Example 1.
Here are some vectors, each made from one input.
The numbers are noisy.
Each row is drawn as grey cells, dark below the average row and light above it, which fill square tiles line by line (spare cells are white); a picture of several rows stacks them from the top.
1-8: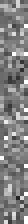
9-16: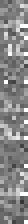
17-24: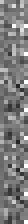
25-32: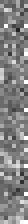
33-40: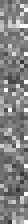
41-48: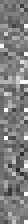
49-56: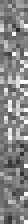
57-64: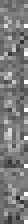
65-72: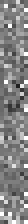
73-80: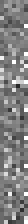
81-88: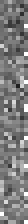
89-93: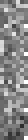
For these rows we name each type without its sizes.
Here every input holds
four true/false values.
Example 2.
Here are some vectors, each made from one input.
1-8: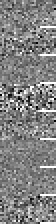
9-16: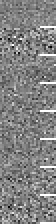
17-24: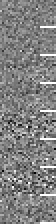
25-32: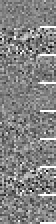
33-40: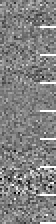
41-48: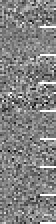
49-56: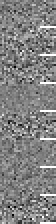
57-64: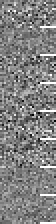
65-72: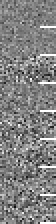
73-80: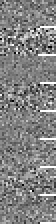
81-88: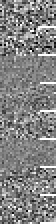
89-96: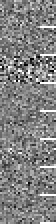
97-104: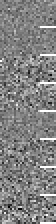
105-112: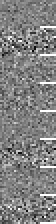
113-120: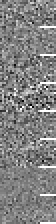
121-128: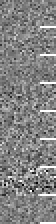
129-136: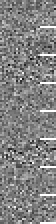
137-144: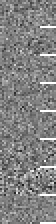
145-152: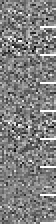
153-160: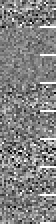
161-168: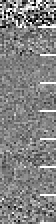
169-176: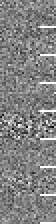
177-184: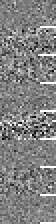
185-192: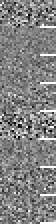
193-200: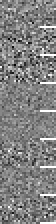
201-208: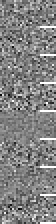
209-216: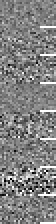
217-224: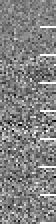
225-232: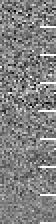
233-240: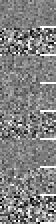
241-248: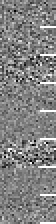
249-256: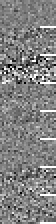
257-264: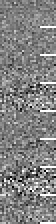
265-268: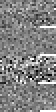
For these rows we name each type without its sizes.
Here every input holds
a point on each of two lines.
